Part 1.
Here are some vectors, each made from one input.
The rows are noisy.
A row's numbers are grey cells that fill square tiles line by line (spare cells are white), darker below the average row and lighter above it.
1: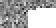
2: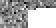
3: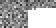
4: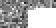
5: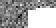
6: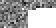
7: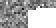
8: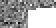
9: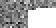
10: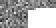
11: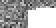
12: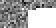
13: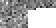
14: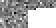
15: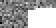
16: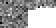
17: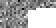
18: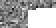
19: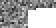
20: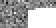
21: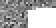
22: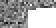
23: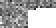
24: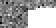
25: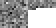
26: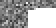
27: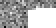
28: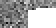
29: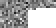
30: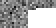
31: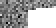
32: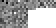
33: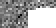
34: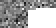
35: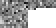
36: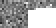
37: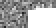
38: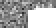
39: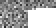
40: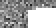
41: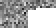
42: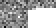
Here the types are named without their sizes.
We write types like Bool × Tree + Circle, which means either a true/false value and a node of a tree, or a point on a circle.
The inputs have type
Bool × Bool × Bool × Line.
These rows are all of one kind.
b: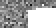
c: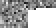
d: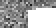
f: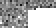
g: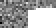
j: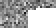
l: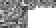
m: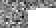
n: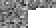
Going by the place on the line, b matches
d and g.
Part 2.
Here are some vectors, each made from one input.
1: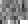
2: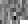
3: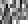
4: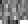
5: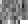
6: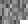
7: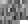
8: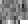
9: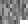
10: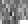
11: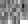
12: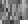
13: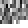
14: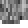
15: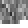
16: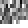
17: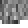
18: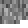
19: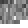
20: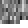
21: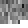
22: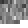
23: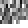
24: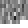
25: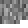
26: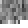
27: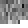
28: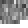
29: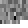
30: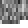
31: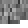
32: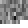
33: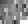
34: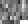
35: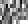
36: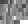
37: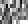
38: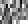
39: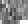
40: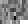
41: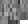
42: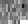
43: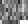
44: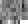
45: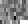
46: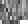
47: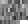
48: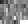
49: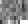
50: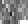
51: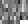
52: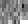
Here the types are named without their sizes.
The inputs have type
List(Circle).
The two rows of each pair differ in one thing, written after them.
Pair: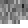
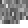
the place on the circle in item 1 of the list
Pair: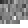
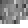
the place on the circle in item 2 of the list
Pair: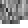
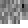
the place on the circle in item 1 of the list
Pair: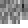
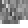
the place on the circle in item 1 of the list
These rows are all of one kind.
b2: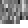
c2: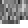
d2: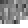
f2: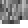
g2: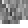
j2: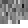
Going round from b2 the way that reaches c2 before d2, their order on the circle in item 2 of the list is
b2, c2, d2, g2, f2, j2.
